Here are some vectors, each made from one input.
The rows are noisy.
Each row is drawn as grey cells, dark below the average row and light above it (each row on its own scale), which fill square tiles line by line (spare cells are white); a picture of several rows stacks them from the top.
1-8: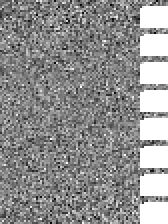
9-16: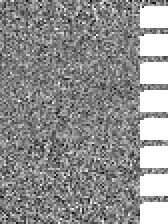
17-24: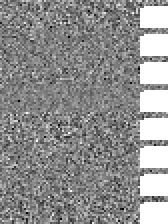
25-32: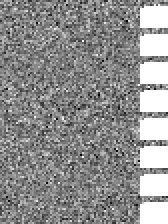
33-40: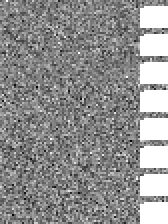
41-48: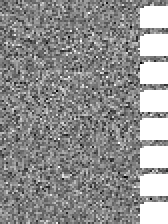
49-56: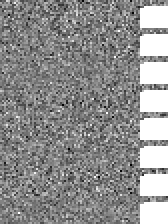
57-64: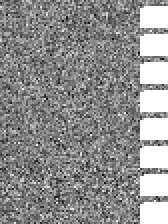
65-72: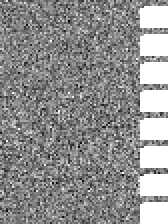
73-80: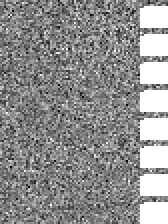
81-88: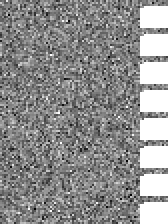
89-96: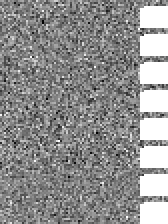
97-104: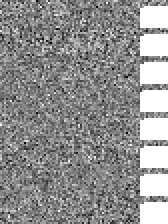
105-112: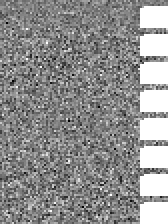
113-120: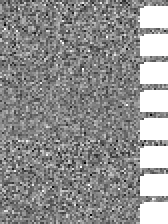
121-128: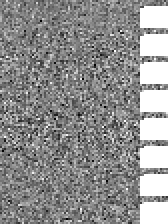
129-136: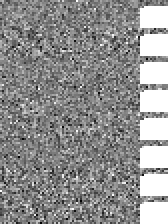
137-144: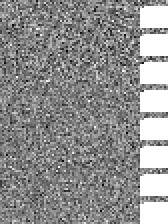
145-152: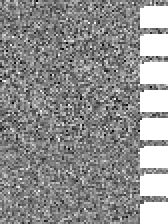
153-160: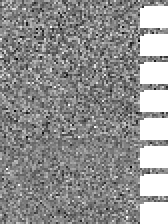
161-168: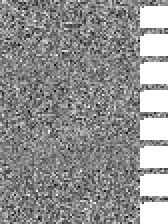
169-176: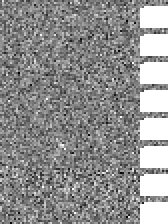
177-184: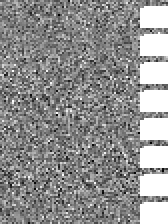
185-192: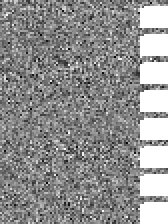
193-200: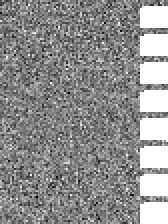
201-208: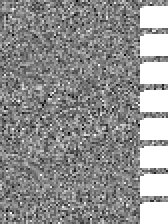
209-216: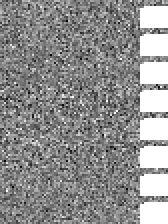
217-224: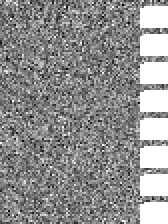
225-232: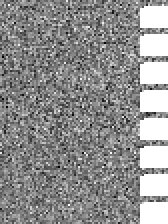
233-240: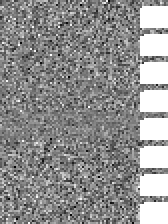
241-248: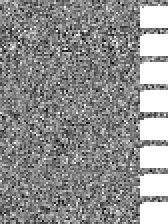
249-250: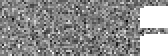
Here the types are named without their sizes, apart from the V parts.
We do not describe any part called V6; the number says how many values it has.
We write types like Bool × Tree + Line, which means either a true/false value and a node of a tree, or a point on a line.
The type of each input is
(Bool × Bool × Bool × Bool + Unit) × Line × V6.
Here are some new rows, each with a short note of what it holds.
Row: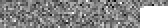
a point on a line and a value of V6
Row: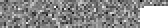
a point on a line, four true/false values and a value of V6
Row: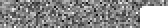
a point on a line and a value of V6
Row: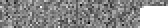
a point on a line and a value of V6
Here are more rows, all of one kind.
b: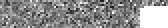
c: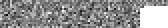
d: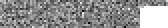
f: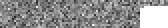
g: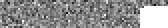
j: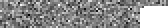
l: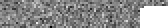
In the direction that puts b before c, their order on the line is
j, b, d, g, f, l, c.
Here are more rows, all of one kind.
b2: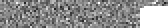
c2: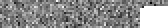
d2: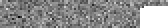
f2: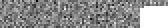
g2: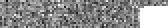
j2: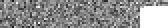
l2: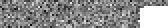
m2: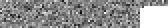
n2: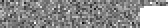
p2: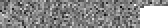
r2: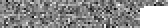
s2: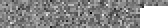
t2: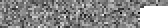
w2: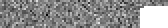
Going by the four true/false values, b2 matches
j2, l2 and r2.
